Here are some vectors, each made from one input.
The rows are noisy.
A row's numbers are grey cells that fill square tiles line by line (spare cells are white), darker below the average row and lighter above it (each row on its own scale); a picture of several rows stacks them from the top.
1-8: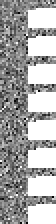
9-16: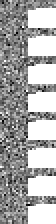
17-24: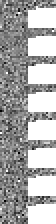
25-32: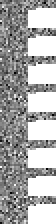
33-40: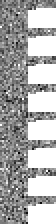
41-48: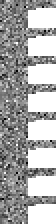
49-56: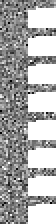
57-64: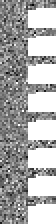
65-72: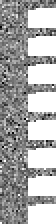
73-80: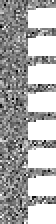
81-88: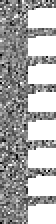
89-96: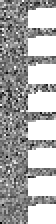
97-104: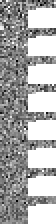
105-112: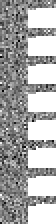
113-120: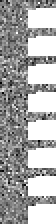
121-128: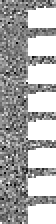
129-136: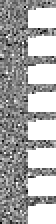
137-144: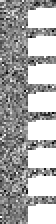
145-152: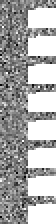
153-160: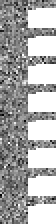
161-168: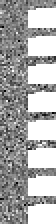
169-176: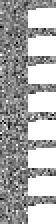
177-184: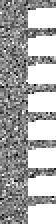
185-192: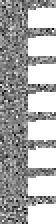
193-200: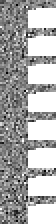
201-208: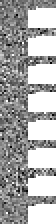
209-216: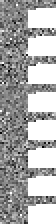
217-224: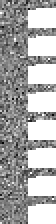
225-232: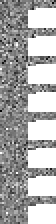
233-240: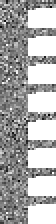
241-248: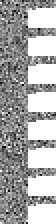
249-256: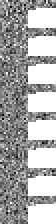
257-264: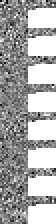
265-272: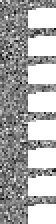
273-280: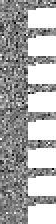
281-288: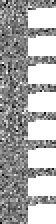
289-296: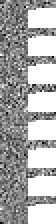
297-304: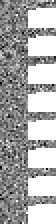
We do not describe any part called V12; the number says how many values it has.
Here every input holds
a value of V12, together with either two labels (each one of 6), or a node of a 10-node tree.
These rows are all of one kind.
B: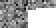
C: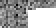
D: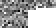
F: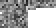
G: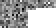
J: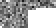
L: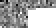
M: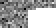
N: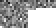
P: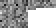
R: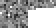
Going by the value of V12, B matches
C, F, P and R.
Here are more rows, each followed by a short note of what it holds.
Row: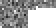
a node of a 10-node tree and a value of V12
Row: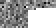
a node of a 10-node tree and a value of V12
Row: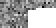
two labels (each one of 6) and a value of V12
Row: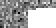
two labels (each one of 6) and a value of V12
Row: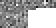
two labels (each one of 6) and a value of V12
